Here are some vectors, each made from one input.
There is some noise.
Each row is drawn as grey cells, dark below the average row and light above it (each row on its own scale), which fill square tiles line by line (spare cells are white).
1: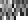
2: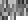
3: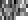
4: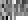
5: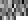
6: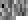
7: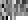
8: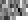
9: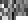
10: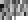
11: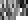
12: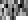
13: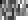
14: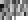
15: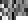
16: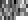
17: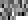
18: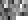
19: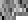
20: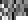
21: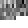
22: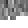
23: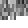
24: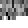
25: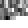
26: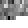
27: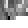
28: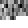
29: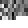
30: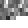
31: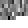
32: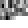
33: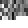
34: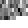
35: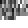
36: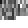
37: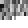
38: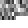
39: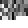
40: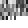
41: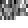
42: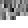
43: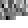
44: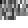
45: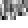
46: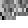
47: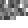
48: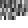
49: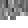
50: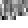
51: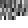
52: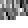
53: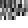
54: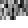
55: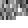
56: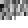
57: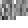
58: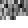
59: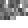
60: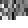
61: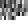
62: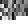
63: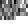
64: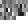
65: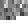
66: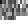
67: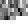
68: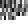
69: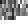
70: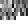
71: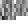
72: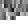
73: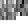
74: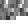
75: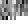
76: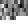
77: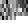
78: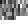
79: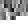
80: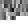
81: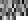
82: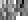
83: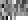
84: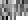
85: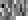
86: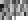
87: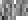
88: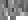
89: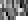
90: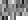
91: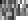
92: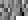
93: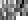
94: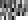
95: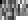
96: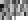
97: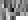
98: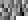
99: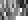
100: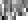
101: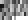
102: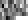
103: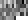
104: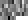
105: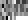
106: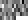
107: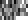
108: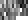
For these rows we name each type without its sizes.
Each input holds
a list of points on a line.
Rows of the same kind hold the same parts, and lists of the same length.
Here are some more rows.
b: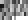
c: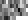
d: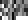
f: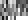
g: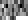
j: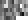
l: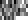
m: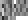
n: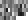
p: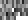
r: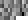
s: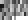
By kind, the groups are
b, s
c, f, j, m, n, p, r
d, g, l

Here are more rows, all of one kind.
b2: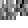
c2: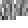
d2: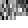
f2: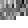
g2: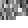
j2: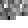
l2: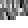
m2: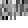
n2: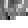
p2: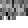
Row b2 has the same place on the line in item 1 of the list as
f2 and l2.
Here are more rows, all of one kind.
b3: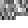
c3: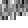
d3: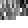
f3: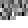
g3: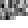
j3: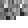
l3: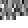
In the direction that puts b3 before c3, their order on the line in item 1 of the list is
g3, j3, f3, b3, c3, d3, l3.
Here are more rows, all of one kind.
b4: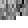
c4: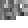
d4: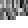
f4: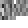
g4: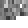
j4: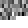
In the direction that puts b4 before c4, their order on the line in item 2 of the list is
f4, b4, c4, g4, j4, d4.
